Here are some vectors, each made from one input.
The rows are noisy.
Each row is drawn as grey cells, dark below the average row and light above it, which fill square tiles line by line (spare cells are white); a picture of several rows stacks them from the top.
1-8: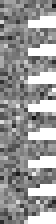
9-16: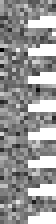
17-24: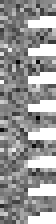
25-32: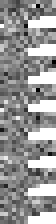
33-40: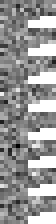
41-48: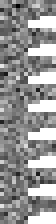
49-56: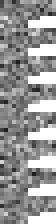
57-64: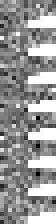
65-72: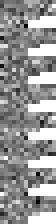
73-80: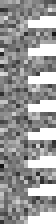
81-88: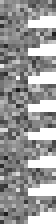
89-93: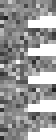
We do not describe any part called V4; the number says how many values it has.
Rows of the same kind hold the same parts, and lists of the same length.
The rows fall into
2 kinds.
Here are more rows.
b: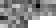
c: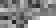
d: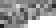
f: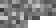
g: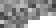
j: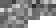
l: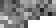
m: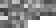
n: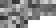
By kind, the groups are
b, c, j, l, n
d, f, g, m

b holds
a true/false value and a value of V4.
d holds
a point on a 5-point line and a true/false value.
